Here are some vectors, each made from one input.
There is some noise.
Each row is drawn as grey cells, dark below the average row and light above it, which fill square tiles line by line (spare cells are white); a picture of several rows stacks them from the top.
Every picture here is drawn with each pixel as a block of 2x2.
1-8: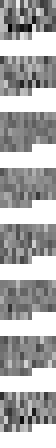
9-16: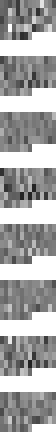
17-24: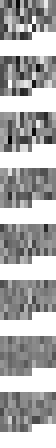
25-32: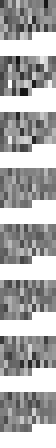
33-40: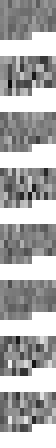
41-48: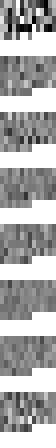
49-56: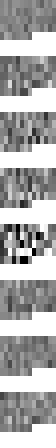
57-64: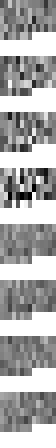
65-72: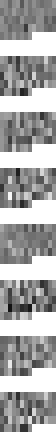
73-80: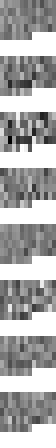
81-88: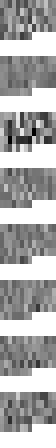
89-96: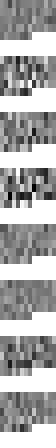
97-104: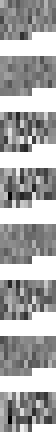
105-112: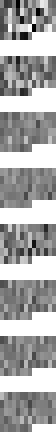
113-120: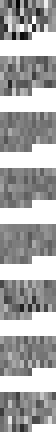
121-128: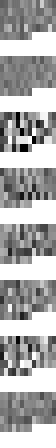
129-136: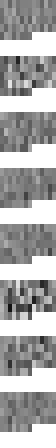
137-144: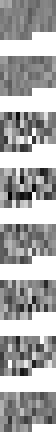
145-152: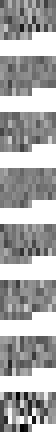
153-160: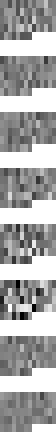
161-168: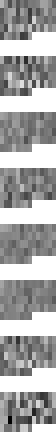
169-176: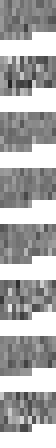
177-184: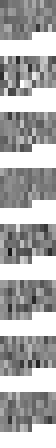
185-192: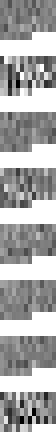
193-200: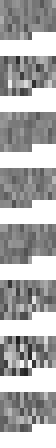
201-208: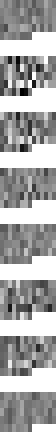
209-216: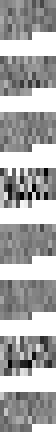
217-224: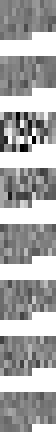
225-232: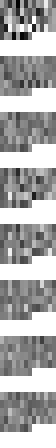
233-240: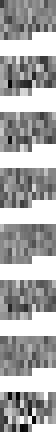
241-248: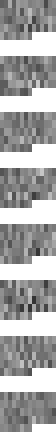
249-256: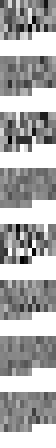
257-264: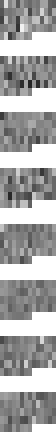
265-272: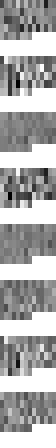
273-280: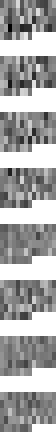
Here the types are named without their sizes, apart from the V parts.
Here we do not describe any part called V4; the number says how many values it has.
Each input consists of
a list of items, each a label and a value of V4.
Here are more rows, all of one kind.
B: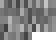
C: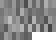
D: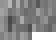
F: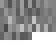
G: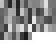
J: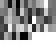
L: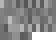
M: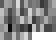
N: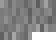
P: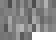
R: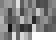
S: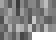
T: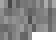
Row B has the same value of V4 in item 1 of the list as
C, F and L.
